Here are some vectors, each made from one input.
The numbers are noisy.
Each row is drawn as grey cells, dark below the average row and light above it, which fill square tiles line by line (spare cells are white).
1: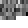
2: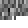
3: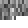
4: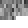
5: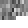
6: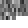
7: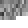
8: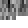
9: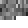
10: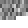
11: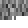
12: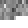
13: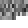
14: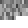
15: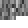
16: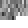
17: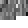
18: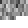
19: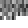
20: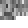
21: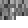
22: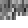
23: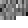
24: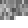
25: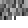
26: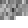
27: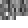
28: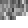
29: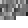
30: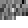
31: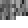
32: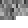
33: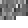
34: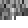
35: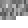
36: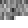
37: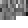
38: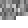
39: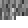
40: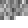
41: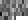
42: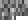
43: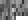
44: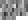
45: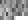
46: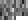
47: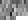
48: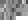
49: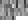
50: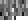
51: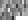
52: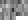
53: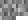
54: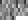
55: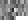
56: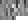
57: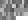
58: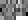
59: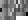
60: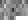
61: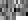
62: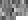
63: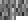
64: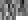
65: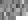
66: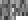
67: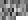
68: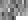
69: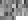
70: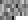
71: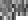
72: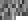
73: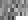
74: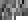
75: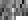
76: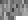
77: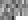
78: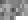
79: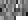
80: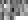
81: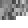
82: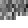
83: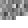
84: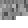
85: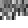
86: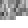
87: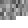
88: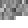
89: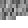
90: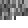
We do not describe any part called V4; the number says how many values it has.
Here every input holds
a point on a 5-point line, together with either a point on a 5-point line, or a value of V4.
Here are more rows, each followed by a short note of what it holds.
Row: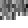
a point on a 5-point line and a value of V4
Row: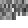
a point on a 5-point line and a value of V4
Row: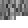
a point on a 5-point line and a value of V4
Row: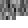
a point on a 5-point line and a value of V4
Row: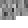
a point on each of two 5-point lines
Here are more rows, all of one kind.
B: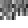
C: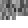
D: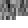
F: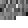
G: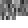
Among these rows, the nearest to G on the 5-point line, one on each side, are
D and F.
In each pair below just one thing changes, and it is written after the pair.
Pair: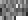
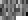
the place on the 5-point line
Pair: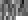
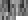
the place on the 5-point line
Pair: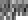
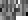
the value of V4
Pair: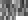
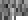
the value of V4
